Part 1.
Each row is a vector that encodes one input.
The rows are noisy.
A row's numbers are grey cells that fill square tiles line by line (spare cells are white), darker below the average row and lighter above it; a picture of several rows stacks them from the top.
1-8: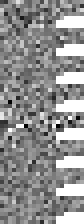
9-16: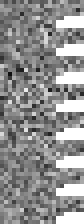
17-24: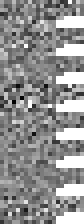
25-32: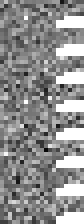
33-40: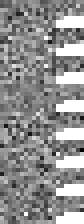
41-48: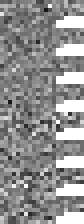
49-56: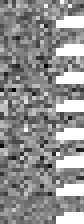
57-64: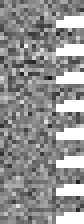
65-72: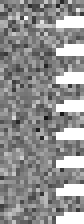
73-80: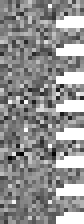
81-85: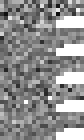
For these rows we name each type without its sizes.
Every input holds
a point on a line, together with either a fixed value, or four true/false values.
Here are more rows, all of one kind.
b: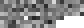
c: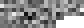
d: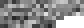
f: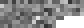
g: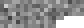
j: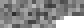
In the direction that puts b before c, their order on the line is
b, j, g, c, f, d.
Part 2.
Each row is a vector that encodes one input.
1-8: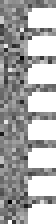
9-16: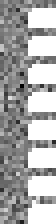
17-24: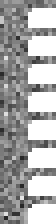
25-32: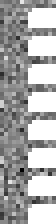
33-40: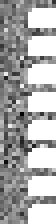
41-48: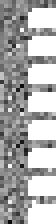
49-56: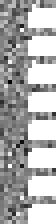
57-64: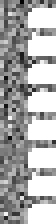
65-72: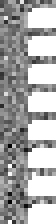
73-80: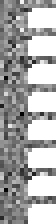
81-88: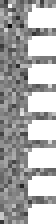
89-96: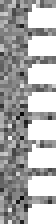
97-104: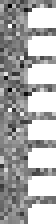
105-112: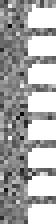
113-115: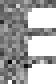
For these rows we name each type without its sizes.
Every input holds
either a label, or three true/false values.
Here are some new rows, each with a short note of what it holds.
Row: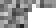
three true/false values
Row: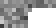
a label
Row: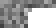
a label
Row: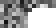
three true/false values
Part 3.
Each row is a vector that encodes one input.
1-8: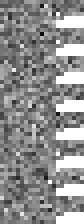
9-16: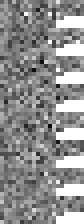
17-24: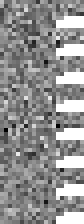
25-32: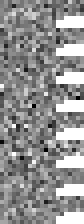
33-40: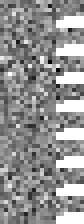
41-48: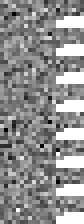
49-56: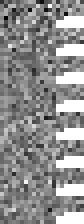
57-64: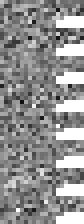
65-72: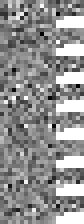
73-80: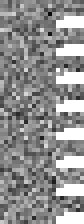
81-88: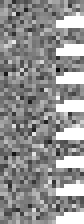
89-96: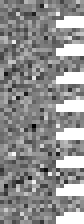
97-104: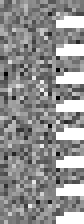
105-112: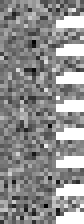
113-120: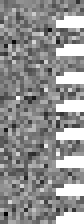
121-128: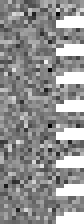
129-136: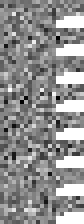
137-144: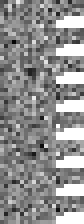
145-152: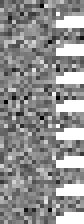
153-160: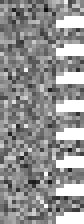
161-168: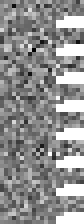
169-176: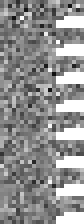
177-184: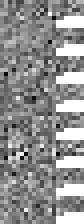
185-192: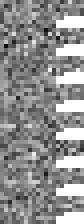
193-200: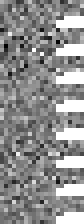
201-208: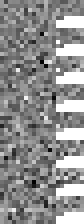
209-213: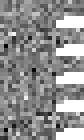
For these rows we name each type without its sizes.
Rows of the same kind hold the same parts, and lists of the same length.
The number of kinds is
2.
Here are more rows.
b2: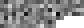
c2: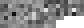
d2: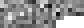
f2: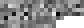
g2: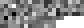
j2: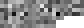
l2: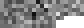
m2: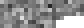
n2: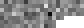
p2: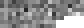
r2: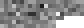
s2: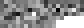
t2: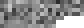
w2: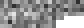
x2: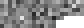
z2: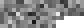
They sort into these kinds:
b2, c2, f2, g2, j2, s2, t2
d2, l2, m2, n2, p2, r2, w2, x2, z2

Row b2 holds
a point on a line.
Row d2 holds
a point on a line and four true/false values.
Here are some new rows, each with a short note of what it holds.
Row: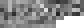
a point on a line
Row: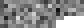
a point on a line
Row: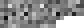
a point on a line
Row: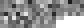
a point on a line and four true/false values
